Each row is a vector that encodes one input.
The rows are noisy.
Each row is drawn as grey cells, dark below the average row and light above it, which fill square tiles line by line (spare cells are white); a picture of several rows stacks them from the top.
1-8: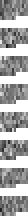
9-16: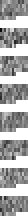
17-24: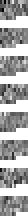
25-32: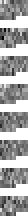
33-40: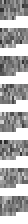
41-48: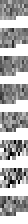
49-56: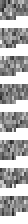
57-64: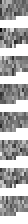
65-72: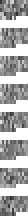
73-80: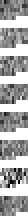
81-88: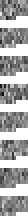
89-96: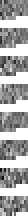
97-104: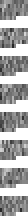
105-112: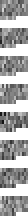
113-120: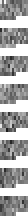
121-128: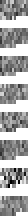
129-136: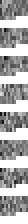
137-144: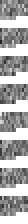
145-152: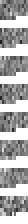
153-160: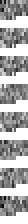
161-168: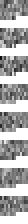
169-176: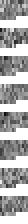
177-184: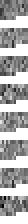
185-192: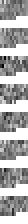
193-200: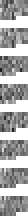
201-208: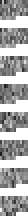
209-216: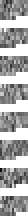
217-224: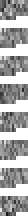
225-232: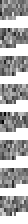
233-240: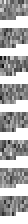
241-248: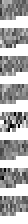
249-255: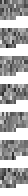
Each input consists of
a list of up to three points on an 8-point circle.
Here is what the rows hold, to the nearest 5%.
All of them are lists of up to three points on an 8-point circle: a few are empty, 25% hold one, 25% two and 50% three.
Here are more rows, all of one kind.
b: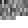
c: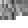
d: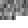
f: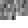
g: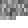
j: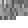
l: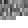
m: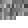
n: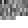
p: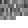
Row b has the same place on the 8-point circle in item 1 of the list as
l, n and p.
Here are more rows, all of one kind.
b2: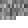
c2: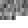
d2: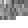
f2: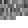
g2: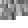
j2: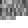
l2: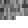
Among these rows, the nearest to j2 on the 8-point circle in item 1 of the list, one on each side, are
b2 and f2.
